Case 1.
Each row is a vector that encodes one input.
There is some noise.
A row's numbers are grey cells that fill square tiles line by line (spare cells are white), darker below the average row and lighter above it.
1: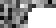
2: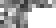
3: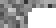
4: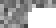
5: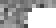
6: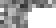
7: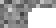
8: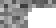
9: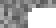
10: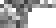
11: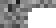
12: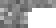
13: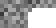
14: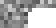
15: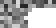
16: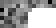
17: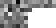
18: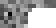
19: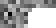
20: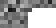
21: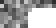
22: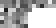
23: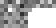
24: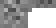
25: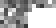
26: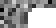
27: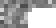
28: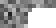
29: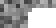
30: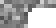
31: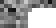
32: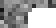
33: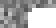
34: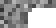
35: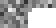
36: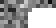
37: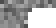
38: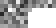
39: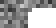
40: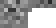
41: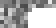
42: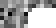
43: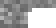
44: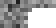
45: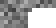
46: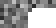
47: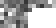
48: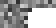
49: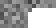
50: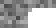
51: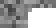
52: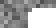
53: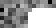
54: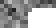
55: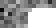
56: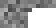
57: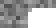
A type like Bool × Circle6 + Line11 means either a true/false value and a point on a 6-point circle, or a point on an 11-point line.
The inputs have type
Label6 + Line7.
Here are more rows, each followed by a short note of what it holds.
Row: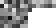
one of 6 labels
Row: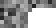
one of 6 labels
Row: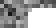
a point on a 7-point line
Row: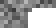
a point on a 7-point line
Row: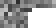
a point on a 7-point line
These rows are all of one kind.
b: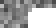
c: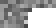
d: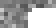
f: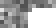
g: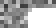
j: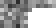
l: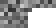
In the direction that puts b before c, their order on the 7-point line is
j, g, f, d, l, b, c.
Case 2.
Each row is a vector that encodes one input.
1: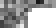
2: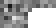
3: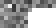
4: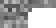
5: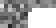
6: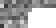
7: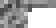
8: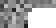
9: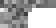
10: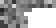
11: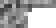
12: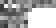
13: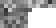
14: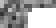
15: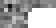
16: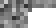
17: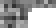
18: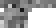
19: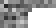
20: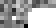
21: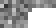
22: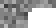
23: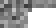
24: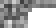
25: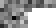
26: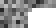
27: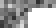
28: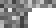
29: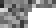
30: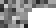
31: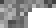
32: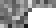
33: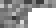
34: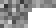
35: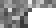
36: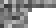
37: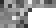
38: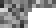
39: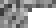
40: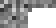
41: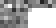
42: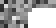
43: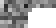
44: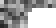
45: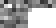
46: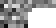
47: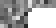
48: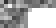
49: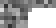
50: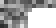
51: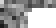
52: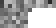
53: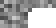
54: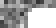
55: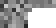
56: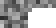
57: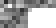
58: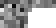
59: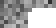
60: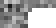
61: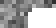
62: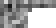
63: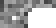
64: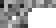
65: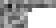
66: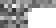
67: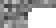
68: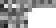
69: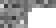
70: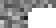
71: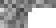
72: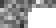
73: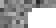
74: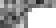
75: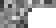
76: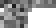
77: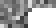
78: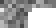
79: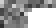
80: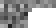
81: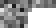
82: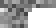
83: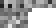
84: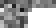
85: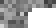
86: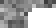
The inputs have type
Tree10 × Tree12.
